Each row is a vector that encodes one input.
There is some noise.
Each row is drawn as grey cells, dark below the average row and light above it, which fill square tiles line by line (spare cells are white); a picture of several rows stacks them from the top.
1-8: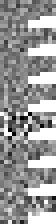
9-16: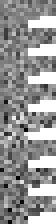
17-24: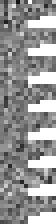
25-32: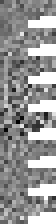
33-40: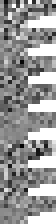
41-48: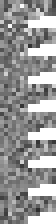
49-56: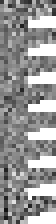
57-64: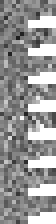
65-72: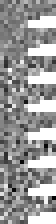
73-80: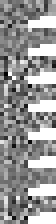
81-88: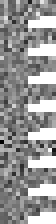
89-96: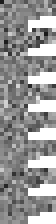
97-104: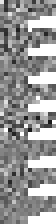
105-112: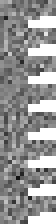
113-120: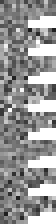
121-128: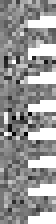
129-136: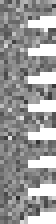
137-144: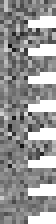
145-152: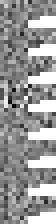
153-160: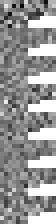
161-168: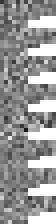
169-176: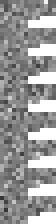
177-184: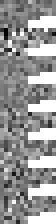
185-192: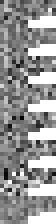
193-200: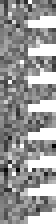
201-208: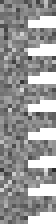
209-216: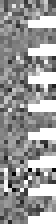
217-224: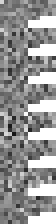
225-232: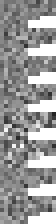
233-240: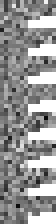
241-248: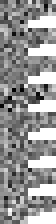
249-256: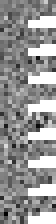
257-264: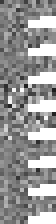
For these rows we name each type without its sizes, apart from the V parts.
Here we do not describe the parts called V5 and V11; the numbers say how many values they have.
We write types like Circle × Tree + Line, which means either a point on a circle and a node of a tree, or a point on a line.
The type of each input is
Bool × V11 + Tree × (Tree + V5).
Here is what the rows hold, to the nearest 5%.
About 70% of them hold a node of a tree, together with either a node of a tree, or a value of V5. The rest hold a true/false value and a value of V11.
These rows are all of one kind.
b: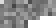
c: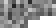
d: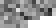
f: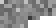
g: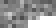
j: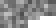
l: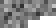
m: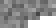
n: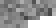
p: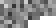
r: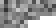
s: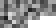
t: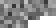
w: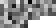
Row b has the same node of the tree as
f, g, n and t.
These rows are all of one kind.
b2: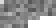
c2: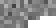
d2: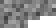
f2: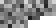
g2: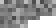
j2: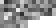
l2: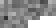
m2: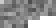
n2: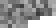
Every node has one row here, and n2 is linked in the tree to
g2 and l2.
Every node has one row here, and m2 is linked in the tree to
b2.
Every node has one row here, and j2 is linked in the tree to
b2, d2 and l2.
